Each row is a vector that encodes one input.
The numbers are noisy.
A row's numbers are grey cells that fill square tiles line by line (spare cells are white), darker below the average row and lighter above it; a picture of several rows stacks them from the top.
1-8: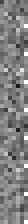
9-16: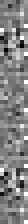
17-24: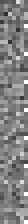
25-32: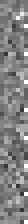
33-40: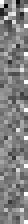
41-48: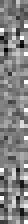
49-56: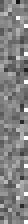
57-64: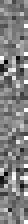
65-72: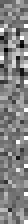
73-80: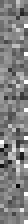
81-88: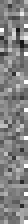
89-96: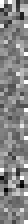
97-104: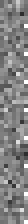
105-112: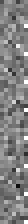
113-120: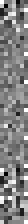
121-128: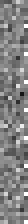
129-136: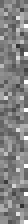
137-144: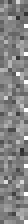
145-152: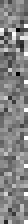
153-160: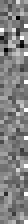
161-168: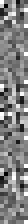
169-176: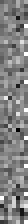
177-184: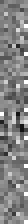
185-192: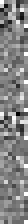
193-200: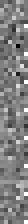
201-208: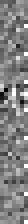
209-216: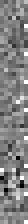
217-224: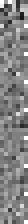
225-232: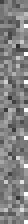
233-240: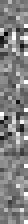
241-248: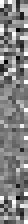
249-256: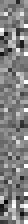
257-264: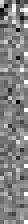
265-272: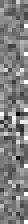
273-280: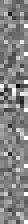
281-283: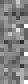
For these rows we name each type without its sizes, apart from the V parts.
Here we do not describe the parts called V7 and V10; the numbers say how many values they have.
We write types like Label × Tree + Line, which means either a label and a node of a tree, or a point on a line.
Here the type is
Bool × Bool × Bool × Line × (Line + V10) + V7.
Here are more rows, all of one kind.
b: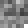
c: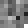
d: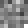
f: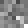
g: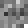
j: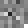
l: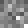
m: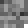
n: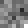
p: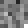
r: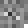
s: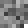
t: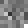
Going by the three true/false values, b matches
d and m.
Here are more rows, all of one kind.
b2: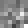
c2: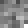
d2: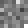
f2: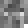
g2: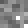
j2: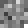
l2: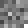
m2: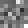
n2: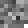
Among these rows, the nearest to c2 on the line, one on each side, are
b2 and l2.
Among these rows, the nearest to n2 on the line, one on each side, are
f2 and l2.
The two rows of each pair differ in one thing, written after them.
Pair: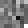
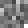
the value of V10
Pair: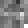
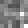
the place on the line
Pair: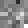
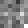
the value of V10
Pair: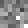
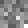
the value of V10
